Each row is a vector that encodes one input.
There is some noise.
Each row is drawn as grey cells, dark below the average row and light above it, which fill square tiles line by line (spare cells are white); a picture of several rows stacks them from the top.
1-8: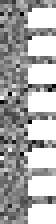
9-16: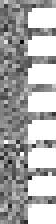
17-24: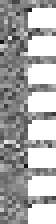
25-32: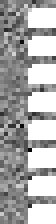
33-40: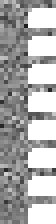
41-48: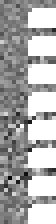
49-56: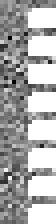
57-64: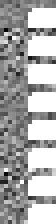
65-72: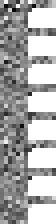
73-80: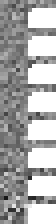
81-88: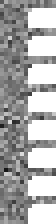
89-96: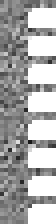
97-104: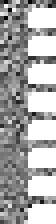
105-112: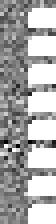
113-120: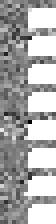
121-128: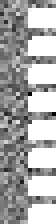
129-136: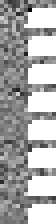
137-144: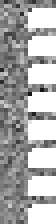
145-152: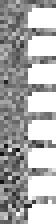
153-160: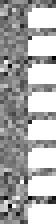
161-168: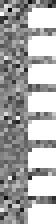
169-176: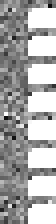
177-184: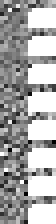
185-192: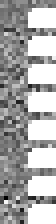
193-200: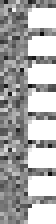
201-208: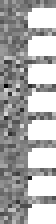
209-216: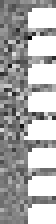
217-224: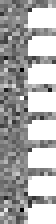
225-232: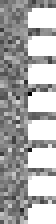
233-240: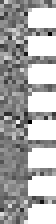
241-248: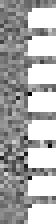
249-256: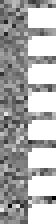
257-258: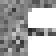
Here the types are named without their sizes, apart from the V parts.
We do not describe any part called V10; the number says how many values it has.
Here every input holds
a node of a tree, together with either a point on a line and a true/false value, or a value of V10.
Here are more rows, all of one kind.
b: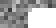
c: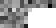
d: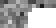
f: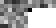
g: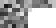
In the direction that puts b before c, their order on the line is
g, d, f, b, c.
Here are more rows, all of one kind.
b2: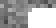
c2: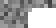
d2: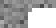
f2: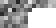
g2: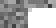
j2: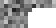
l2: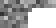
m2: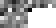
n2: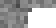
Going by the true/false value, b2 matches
f2 and m2.
